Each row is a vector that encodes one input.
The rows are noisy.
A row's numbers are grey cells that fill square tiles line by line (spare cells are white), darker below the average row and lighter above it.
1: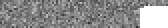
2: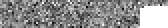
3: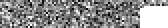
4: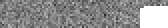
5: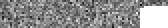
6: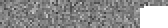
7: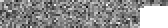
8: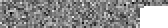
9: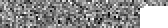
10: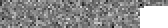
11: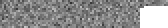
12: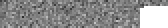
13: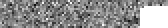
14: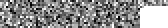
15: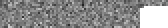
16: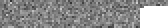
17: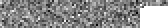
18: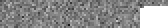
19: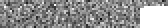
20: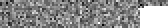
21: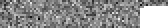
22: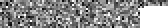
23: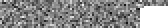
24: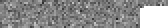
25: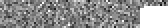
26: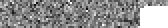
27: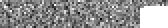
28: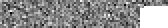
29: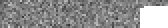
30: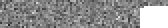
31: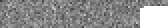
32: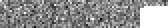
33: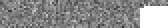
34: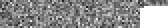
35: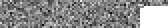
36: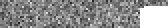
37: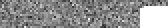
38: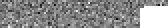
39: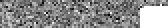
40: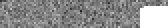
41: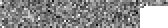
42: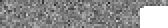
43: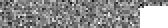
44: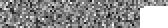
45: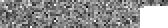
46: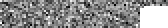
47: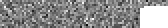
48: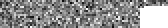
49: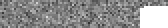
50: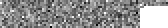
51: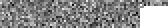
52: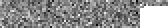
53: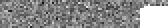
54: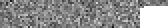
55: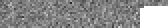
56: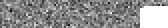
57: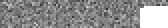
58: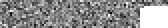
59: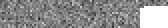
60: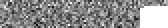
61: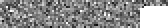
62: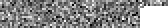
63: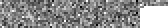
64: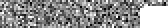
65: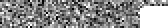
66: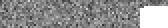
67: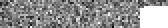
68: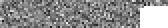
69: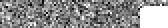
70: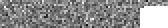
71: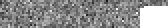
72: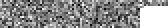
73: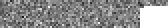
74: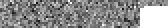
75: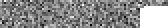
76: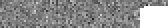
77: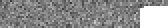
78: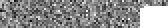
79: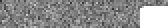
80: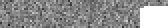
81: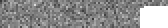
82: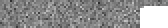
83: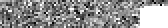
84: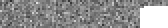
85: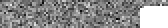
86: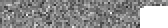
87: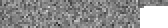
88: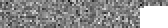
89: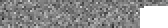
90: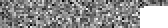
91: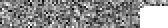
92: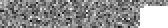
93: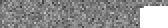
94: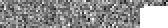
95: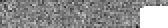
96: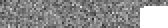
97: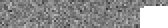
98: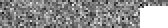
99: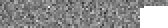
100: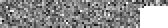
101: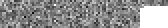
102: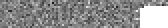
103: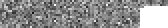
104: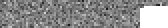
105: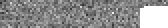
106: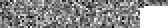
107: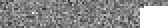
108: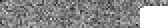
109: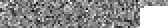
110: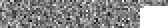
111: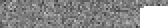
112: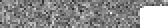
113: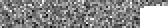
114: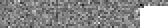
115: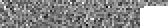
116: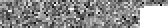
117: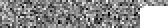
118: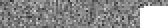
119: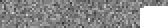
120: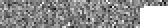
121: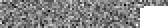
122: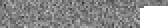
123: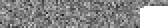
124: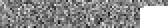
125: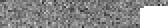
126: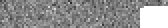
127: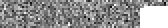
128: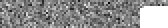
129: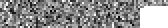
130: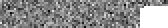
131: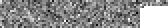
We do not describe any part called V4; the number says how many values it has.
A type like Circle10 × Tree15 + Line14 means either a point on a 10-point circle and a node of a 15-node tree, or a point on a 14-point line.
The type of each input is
Line5 × (Tree7 + Unit) + Line7 + V4.
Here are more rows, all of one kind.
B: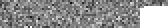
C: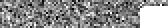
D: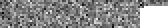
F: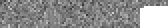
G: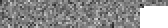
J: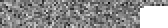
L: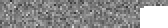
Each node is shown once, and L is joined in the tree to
F.
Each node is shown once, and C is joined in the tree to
D.
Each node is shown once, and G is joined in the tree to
B and J.
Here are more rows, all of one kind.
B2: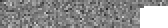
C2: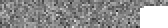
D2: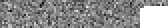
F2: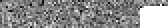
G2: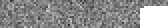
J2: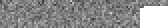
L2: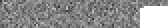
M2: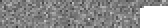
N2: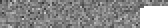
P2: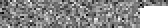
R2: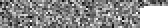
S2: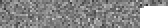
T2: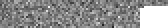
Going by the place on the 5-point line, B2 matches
D2, F2, N2 and P2.
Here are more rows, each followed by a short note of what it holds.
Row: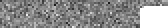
a point on a 5-point line and a node of a 7-node tree
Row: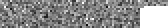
a point on a 7-point line
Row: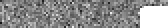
a point on a 5-point line and a node of a 7-node tree
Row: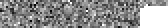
a point on a 7-point line
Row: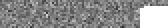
a point on a 5-point line
